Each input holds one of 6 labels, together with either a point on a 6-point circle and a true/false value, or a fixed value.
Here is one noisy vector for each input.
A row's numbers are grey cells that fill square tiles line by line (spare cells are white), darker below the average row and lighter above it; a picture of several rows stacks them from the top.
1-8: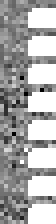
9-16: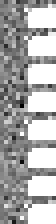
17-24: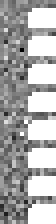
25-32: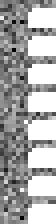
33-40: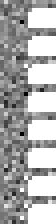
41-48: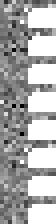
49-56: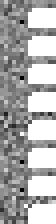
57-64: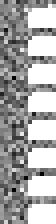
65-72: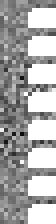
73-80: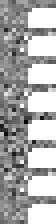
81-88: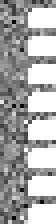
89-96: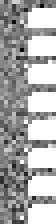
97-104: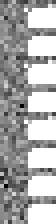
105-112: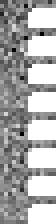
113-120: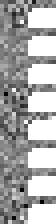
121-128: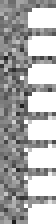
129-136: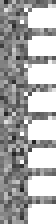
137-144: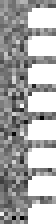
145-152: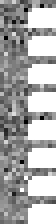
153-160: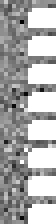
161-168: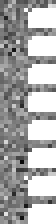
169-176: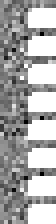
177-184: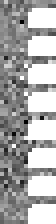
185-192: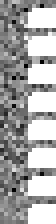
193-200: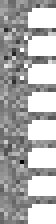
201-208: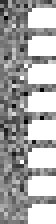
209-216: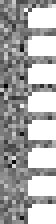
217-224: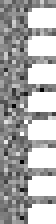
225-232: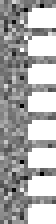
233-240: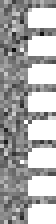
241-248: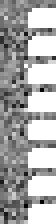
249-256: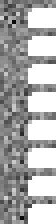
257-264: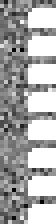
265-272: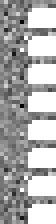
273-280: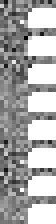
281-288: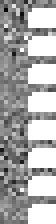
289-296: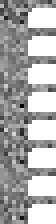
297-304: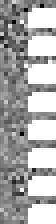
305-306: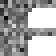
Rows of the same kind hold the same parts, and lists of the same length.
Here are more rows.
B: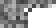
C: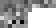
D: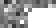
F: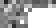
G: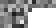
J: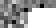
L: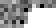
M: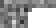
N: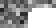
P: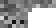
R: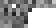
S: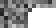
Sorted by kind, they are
B, C, L, M, N, P, R, S
D, F, G, J

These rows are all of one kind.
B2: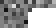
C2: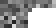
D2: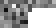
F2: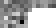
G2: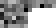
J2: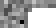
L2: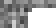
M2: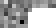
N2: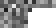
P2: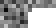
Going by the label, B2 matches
D2, N2 and P2.
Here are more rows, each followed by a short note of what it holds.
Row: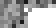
a point on a 6-point circle, one of 6 labels and a true/false value
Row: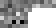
a point on a 6-point circle, one of 6 labels and a true/false value
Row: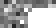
one of 6 labels
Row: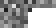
a point on a 6-point circle, one of 6 labels and a true/false value
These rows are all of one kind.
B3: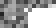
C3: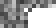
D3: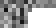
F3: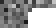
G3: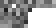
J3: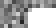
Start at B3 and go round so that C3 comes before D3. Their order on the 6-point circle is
B3, J3, F3, C3, G3, D3.
